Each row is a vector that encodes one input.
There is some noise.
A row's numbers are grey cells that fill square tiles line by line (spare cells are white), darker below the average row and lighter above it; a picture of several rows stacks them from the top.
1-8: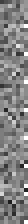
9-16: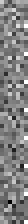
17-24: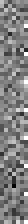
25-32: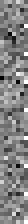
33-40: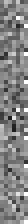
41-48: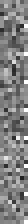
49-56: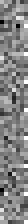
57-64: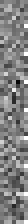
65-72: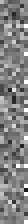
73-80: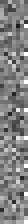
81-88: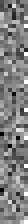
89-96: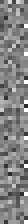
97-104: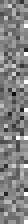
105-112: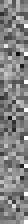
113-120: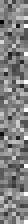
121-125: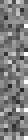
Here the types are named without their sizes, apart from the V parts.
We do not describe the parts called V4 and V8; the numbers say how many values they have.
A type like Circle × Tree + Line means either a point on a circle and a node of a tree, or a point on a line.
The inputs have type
(Bool × Tree + V8) × V4.
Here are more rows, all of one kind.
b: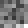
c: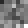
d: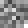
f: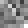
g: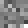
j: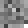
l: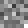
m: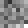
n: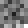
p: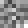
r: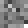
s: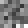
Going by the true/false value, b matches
c and l.
